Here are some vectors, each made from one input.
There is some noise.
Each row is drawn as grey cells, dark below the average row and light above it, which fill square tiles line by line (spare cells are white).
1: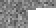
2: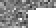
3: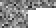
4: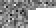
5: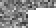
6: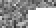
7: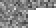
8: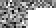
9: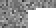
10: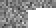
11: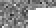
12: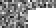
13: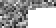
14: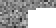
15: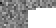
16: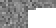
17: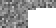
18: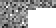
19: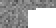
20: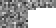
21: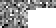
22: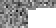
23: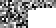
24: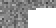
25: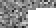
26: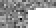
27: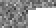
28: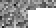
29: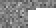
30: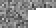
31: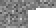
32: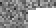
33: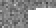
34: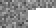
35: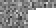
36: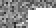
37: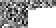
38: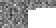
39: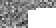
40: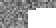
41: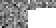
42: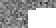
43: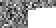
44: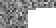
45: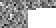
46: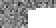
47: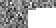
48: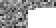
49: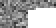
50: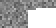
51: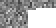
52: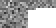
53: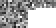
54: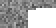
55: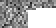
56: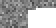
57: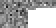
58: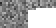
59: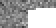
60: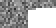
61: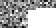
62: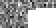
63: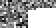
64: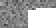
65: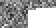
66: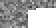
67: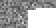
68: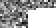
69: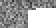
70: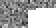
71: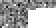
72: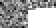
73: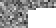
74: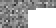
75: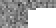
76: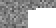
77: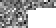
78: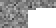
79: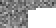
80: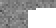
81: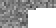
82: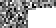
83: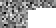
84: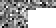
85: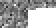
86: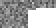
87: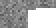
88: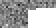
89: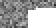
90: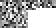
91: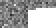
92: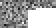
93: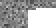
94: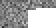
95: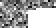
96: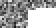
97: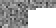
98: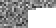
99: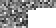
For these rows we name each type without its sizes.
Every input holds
a list of points on a line.
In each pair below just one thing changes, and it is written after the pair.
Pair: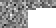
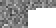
the place on the line in item 1 of the list
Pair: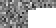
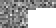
the place on the line in item 2 of the list
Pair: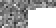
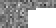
the place on the line in item 2 of the list
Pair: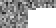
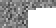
the place on the line in item 2 of the list
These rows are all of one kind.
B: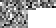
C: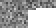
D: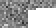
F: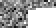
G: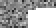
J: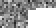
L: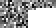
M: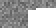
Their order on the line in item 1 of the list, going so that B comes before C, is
B, D, G, L, F, M, J, C.
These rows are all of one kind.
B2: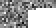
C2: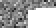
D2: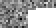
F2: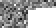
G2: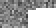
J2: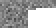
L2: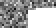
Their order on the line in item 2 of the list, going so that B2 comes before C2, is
J2, B2, F2, D2, G2, L2, C2.
